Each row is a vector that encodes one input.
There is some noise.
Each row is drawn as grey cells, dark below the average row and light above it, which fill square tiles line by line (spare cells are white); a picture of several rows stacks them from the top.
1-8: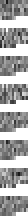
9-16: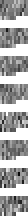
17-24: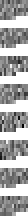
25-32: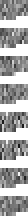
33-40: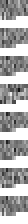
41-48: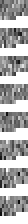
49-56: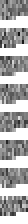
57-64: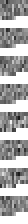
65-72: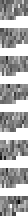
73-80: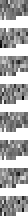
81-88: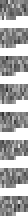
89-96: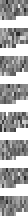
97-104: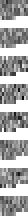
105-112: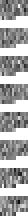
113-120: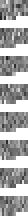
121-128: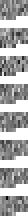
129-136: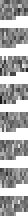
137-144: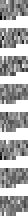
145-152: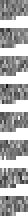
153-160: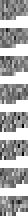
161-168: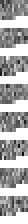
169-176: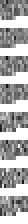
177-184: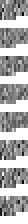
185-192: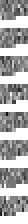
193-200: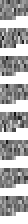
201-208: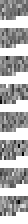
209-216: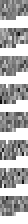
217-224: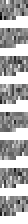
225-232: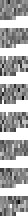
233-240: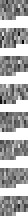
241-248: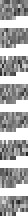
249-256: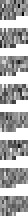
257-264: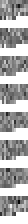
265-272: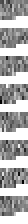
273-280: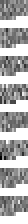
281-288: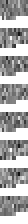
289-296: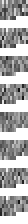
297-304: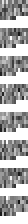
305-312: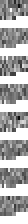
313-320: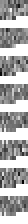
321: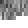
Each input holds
either a point on a 16-point line, or four true/false values.
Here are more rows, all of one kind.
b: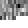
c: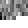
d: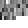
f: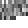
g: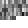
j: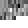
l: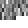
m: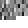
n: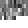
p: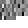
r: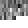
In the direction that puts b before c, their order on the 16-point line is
n, r, j, b, c, d, m, p, l, f, g.
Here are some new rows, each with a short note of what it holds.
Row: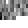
a point on a 16-point line
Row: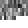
a point on a 16-point line
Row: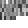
a point on a 16-point line
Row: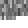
four true/false values
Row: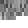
four true/false values
